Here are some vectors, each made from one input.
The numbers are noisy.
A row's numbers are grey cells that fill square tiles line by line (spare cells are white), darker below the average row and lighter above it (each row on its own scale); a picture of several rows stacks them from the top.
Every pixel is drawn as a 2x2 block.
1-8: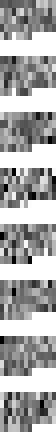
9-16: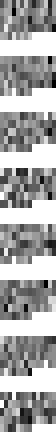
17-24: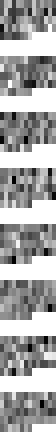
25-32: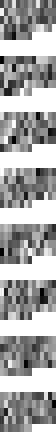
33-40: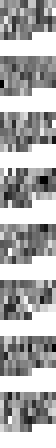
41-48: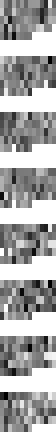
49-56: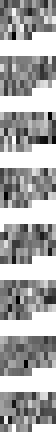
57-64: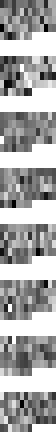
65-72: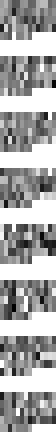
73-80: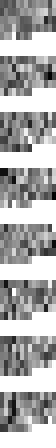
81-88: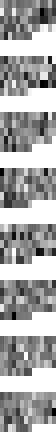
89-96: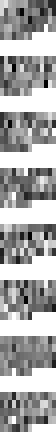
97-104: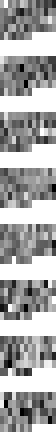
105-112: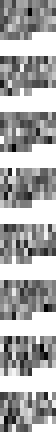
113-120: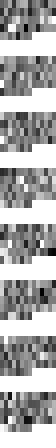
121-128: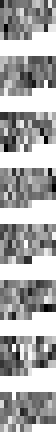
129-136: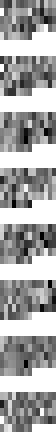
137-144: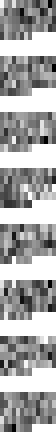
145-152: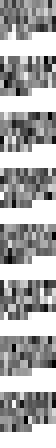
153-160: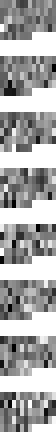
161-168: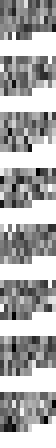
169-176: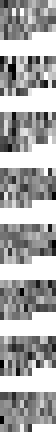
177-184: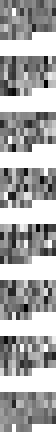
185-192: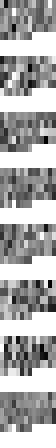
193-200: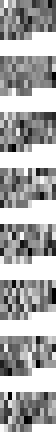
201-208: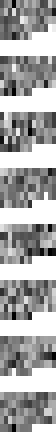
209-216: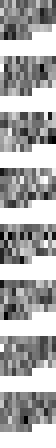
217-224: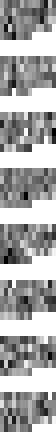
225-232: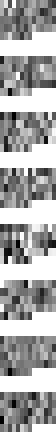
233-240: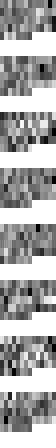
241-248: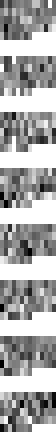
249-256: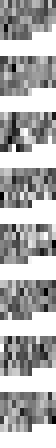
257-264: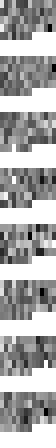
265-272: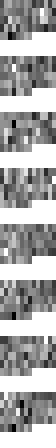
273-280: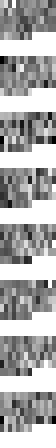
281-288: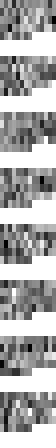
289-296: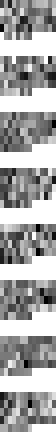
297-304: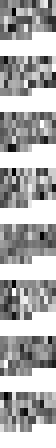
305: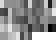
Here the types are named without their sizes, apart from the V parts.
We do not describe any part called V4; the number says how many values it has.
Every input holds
a label, together with either a point on a circle, or a value of V4.
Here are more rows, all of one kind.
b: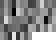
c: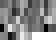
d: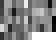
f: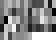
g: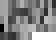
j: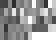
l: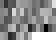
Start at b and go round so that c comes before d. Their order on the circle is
b, c, g, f, l, j, d.
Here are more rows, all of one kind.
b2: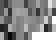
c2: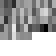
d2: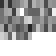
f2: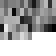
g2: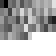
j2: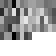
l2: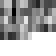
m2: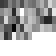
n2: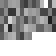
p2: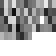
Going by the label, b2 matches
f2 and l2.
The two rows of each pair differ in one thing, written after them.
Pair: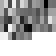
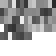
the value of V4
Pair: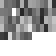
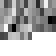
the label
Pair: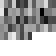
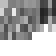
the label
